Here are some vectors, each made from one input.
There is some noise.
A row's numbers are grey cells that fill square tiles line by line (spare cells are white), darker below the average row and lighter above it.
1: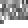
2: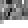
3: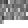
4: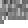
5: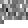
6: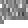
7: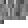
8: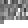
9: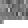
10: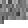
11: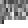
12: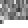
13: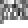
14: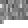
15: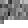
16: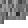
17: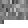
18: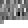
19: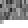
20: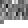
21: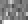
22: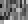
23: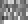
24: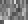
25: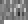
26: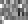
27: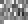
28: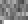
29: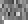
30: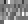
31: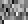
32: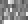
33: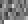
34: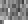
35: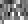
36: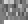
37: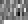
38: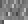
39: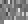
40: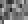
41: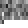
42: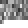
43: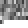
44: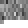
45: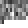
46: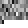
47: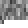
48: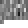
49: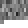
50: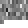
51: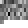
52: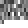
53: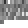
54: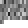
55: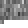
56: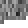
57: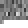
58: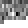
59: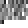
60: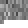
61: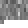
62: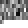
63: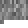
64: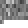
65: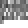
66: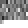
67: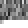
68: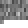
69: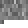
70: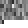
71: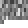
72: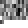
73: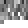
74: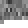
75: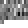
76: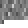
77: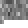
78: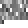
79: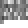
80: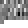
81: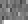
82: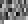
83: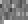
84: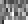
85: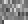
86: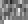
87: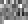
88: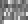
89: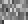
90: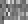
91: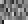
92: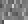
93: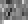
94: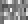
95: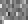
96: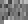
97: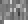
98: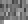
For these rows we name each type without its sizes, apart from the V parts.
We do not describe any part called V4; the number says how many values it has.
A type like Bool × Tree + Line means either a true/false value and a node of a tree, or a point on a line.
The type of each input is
(Bool × Bool × Bool + Unit) × Line + V4 × V4.
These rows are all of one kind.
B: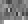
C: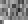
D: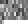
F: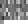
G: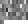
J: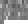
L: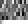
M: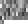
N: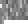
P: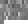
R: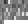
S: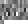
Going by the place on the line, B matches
F, J, P and R.
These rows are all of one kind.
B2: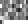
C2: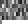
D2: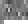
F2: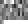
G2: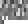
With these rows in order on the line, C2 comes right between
B2 and D2.
